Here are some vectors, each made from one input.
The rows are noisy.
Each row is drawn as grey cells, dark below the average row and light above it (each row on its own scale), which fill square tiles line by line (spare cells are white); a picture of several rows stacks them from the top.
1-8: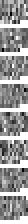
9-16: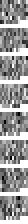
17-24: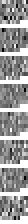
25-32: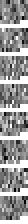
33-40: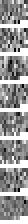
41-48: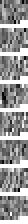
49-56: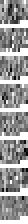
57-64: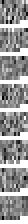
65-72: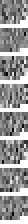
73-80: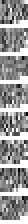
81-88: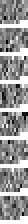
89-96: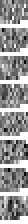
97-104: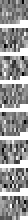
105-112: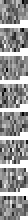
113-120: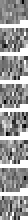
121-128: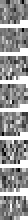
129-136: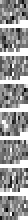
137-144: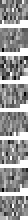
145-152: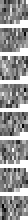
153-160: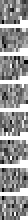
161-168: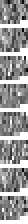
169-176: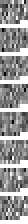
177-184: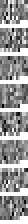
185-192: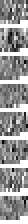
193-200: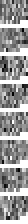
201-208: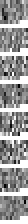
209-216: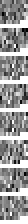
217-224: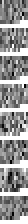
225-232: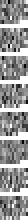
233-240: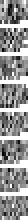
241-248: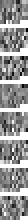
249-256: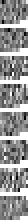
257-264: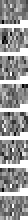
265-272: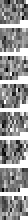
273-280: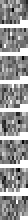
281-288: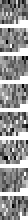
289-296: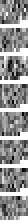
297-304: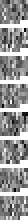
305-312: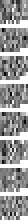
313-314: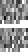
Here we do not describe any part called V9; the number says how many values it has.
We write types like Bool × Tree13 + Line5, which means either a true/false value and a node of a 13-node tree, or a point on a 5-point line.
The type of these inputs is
Circle10 × (Circle10 + V9) + Unit.
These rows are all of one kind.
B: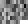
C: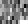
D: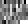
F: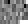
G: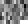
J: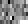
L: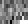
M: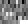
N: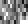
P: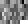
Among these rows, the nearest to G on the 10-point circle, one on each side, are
B and P.
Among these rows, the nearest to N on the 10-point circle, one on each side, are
M and P.
